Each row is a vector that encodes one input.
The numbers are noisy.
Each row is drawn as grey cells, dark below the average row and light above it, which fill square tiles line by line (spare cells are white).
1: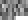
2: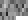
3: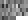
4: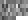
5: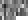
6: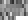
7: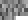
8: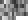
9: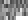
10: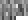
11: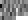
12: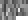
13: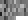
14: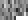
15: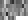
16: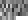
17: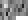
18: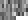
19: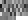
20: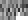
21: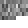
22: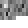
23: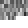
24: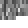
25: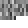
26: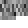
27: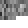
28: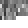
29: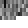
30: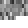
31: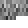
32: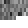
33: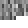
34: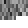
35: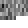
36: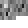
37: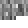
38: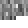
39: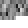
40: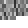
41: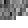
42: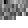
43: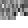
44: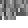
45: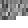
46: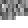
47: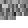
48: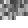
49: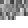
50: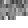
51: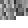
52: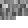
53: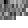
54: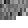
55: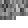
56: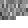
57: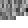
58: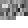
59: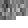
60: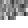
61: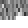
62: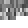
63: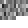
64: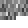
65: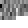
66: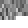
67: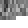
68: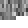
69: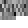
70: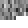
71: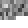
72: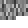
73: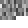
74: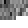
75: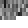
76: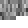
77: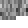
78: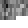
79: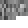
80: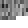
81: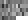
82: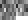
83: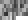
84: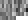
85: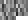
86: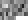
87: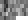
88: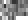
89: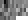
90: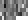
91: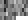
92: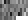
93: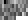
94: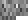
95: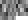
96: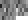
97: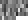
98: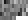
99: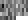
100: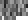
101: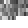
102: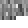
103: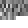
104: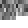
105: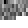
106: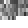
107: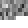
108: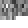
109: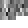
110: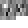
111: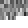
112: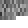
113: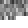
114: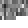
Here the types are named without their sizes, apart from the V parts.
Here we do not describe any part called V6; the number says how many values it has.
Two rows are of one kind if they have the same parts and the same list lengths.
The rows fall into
2 kinds.
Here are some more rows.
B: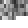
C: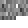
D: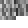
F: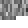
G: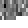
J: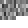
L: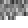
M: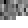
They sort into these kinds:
B, D, G, J
C, F, L, M

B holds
a point on a line and a value of V6.
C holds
a point on a line and four true/false values.
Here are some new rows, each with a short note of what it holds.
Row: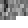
a point on a line and four true/false values
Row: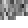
a point on a line and four true/false values
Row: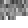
a point on a line and four true/false values
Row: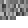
a point on a line and a value of V6
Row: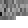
a point on a line and four true/false values
